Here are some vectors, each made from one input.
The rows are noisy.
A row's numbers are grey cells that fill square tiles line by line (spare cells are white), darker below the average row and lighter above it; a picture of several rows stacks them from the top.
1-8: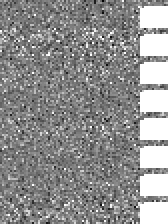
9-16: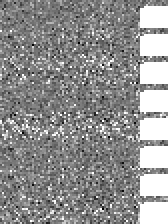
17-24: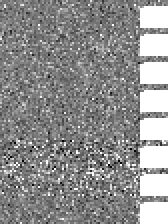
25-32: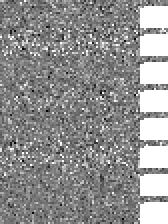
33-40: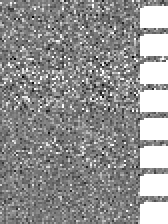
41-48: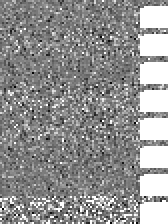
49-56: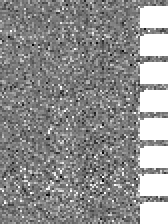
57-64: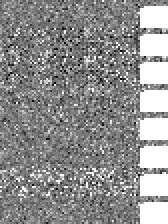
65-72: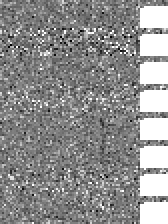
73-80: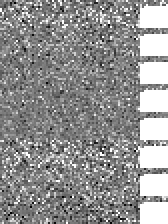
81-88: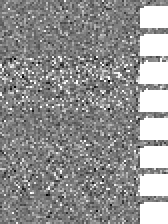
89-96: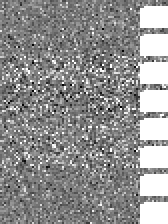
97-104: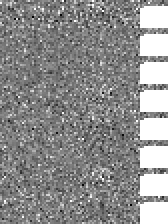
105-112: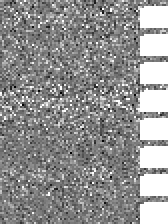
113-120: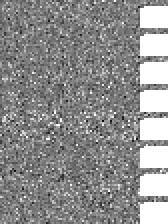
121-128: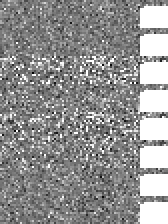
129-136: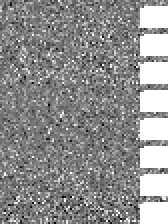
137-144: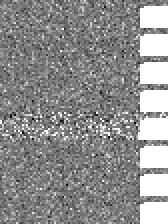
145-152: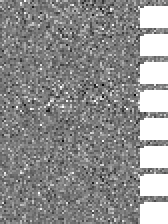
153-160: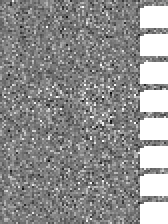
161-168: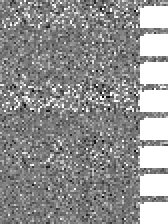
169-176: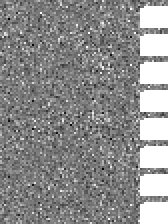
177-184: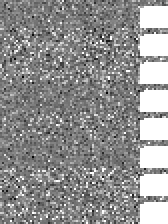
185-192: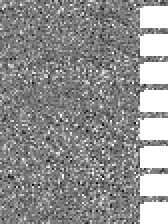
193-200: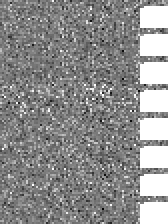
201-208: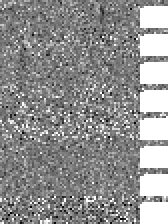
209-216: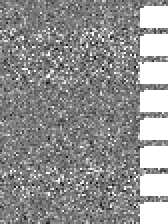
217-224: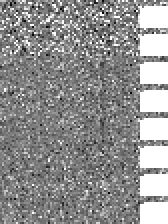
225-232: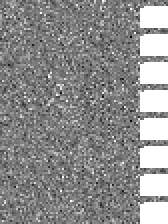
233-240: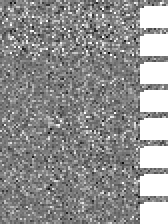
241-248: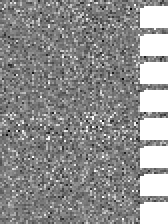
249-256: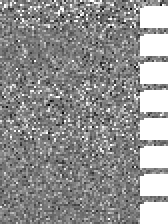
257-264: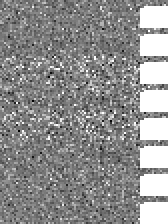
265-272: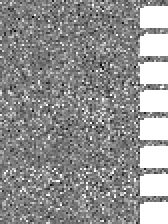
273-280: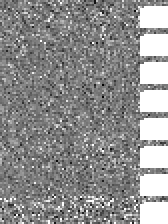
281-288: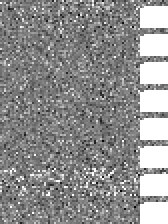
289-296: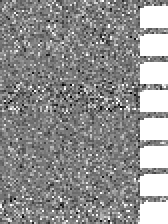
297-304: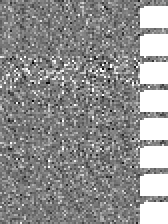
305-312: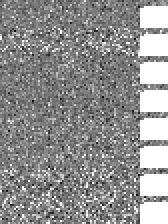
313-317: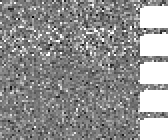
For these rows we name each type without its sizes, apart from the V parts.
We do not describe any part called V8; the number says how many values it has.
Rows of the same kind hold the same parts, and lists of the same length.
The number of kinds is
3.
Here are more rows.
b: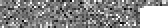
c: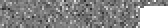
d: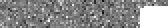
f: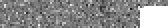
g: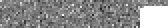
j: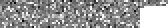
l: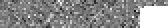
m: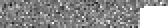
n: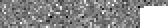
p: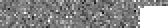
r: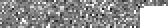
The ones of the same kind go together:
b
c, d, f, g, l, p
j, m, n, r

